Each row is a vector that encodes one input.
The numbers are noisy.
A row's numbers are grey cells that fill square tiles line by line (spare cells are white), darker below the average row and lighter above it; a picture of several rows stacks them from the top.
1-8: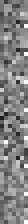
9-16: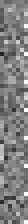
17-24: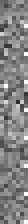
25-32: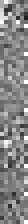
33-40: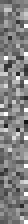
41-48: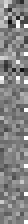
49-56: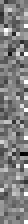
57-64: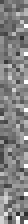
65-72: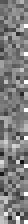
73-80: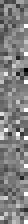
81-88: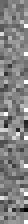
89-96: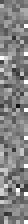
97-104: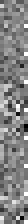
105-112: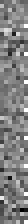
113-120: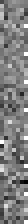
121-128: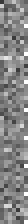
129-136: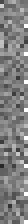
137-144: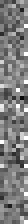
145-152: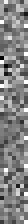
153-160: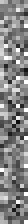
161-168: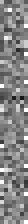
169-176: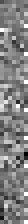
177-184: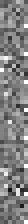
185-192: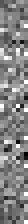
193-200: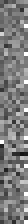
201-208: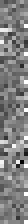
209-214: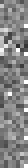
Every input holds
either one of 11 labels, or a point on a 17-point line and a true/false value.
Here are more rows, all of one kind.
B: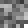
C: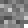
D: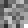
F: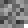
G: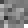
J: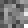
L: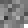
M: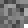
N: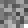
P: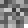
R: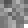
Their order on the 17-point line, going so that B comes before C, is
B, C, R, D, J, P, M, F, L, G, N.
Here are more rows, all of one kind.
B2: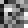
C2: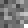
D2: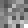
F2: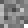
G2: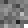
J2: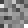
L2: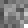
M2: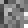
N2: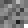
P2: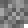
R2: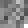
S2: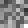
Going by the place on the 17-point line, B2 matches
J2, L2 and M2.
